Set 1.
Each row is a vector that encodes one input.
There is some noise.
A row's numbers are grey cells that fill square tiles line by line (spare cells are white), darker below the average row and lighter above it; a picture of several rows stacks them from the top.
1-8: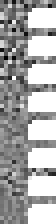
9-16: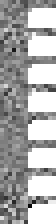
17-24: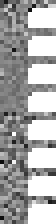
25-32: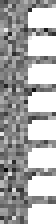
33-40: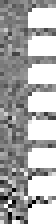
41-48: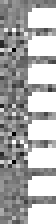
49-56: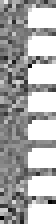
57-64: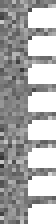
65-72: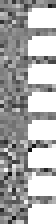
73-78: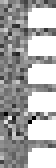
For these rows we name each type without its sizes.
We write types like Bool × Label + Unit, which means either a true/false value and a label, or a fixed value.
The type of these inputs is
(Bool × Bool × Bool + Unit) × Line.
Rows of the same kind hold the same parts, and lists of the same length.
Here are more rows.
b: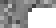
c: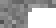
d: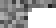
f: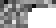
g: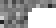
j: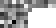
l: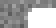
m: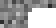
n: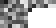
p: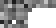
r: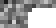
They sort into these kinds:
b, c, d, g, j, m, p
f, l, n, r

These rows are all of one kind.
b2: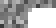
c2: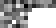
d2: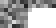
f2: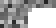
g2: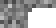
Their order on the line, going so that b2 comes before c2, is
b2, d2, g2, c2, f2.
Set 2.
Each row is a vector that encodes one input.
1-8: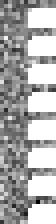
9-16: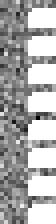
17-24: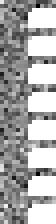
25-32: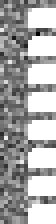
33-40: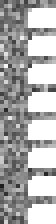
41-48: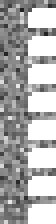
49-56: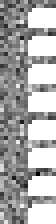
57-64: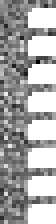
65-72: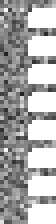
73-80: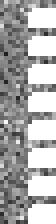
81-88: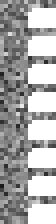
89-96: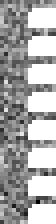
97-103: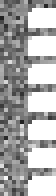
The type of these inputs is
Circle9 + Circle10 + Unit.
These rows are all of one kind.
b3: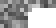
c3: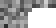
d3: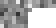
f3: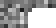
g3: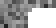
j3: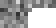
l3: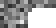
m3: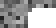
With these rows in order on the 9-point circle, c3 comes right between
f3 and j3.
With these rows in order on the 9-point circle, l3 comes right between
f3 and m3.
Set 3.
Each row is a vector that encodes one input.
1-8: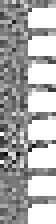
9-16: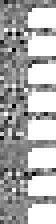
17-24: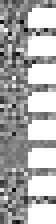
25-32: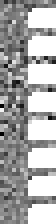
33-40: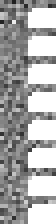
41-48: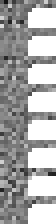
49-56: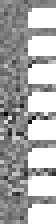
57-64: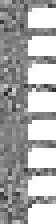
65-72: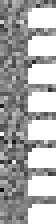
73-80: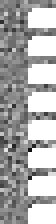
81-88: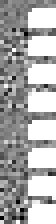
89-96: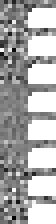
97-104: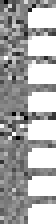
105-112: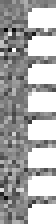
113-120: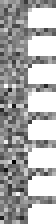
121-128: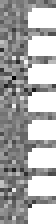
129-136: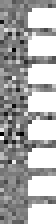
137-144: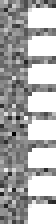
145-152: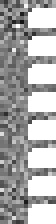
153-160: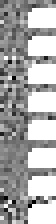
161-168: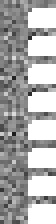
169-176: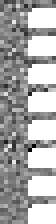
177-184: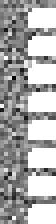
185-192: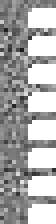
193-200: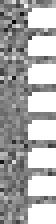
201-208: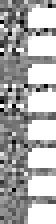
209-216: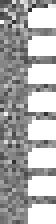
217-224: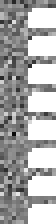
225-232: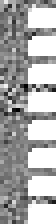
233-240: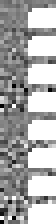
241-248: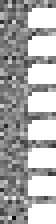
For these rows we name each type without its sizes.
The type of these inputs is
List(Circle).
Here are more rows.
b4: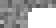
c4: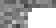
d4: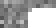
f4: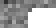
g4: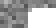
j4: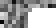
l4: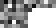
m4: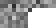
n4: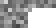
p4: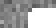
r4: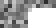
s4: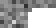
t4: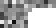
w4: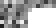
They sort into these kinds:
b4, c4, f4
d4, g4, l4, p4, r4, s4, t4, w4
j4, m4, n4

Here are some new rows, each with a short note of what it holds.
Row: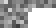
the empty list
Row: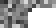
a list of two items
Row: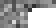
a list of two items
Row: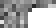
a list of two items
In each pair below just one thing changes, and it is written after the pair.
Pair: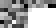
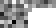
the place on the circle in item 2 of the list
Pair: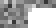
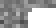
the place on the circle in item 2 of the list
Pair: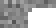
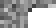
the place on the circle in item 1 of the list
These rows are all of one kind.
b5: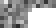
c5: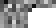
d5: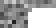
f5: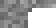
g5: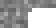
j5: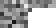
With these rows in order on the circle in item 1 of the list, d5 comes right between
c5 and f5.
